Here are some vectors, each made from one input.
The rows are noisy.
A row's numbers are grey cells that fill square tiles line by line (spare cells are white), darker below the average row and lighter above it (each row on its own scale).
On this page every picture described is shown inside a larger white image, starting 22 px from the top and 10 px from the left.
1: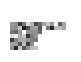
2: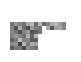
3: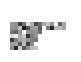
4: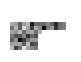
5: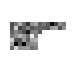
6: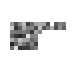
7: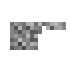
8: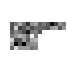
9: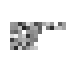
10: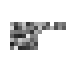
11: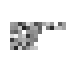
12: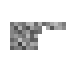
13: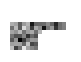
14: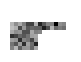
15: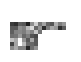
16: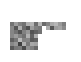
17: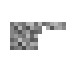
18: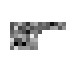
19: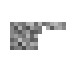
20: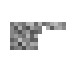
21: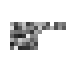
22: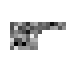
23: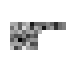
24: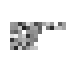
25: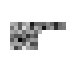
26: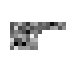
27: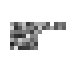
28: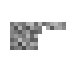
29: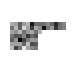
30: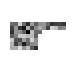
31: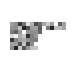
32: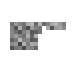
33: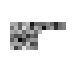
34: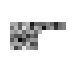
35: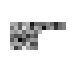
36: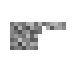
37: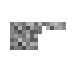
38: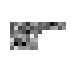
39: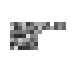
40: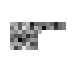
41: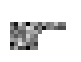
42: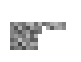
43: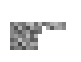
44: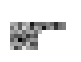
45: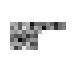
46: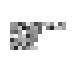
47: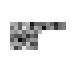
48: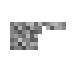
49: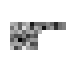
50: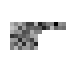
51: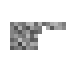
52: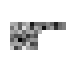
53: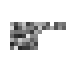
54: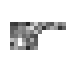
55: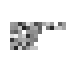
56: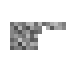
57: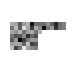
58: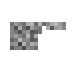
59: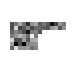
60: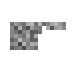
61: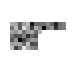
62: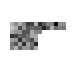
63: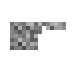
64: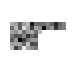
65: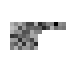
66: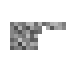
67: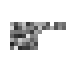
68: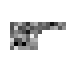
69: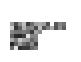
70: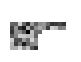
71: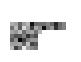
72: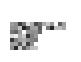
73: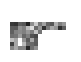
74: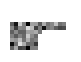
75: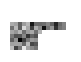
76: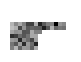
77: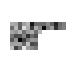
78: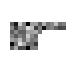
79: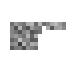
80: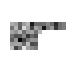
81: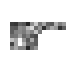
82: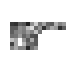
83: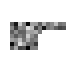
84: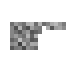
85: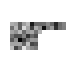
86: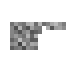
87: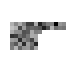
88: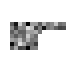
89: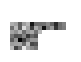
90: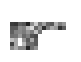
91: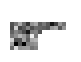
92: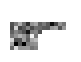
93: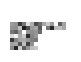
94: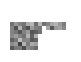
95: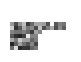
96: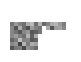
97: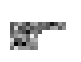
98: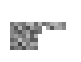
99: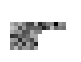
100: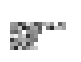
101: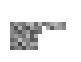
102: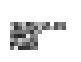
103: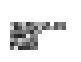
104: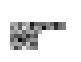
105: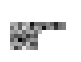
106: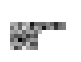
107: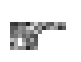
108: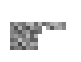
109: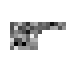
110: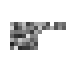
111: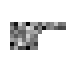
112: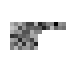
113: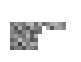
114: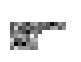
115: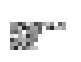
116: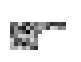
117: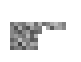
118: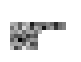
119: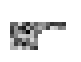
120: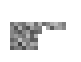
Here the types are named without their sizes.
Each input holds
a node of a tree.
